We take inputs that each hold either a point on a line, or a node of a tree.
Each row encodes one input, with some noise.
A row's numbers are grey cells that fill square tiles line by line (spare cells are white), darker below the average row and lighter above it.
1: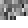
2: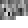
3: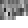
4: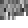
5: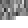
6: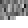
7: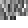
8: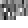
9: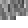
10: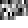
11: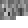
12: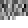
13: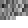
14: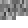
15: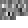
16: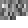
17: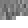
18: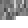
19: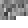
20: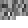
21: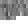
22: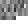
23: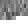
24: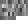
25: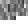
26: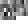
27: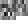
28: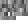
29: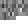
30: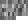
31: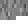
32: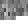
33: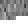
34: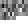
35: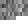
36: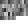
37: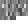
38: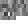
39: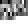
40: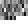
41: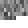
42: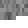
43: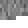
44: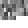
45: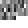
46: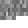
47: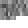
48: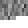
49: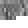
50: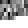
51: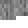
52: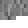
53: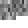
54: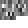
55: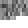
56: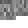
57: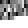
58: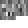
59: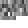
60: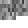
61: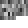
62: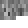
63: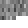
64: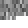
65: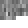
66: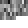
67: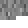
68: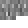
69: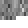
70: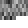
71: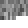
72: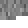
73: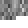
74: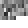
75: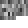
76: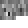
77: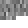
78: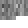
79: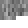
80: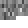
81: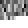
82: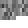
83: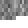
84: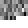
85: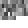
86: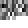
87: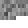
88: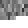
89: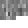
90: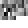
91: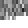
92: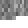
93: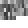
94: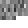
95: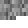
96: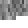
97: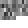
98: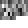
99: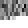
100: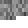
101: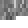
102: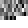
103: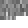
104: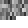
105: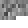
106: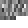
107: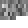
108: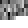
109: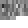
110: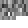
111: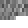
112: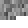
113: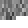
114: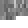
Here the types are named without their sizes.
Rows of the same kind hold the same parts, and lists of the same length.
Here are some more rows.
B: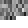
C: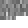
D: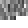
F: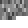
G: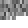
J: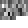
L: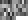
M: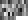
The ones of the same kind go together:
B, F, L
C, D, G, J, M

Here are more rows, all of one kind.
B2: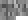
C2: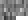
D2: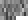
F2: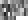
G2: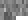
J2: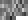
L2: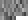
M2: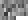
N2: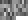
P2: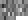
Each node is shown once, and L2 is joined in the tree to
D2, G2 and J2.
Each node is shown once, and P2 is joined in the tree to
C2.
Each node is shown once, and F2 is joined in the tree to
B2.
